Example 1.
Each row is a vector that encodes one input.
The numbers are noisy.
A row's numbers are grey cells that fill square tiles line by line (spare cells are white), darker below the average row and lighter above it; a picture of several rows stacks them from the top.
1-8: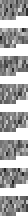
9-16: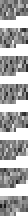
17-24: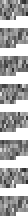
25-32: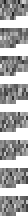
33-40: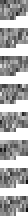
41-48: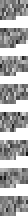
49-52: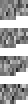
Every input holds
four true/false values.
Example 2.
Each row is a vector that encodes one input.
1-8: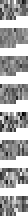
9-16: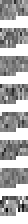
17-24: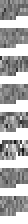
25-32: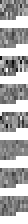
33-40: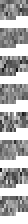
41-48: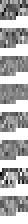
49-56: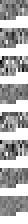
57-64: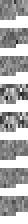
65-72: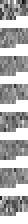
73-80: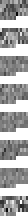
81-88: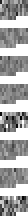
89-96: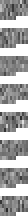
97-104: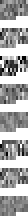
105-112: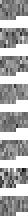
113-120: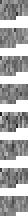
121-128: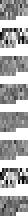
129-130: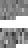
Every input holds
either a fixed value, or a node of a 12-node tree.
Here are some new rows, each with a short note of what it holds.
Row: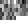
a fixed value
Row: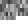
a node of a 12-node tree
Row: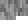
a node of a 12-node tree
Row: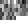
a fixed value
